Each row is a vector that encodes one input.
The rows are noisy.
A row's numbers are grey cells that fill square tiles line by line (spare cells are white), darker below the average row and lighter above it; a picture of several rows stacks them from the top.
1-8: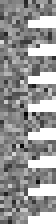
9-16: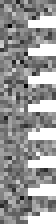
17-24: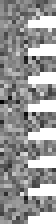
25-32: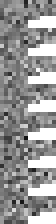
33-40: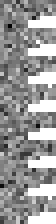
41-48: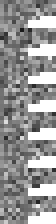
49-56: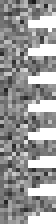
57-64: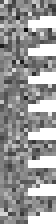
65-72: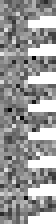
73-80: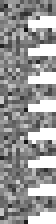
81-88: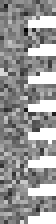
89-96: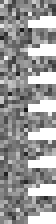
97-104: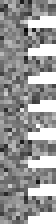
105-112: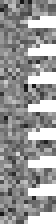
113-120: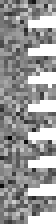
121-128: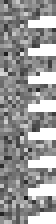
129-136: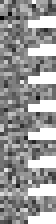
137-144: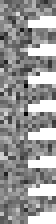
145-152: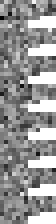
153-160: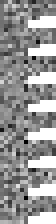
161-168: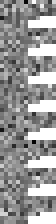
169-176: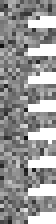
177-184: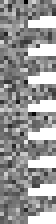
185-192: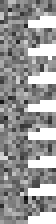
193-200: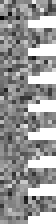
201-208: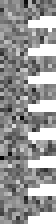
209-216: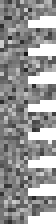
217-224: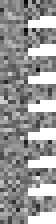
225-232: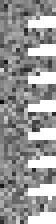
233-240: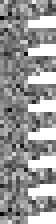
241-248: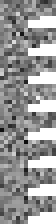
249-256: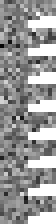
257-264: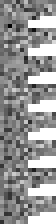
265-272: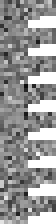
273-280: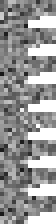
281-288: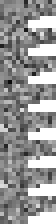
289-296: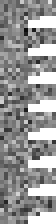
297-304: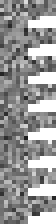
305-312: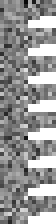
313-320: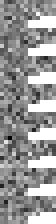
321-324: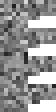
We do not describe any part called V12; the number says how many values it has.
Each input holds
either a node of a 13-node tree, or three true/false values, or a value of V12.
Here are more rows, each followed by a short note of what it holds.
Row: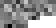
a value of V12
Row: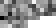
three true/false values
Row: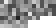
three true/false values
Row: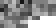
a node of a 13-node tree
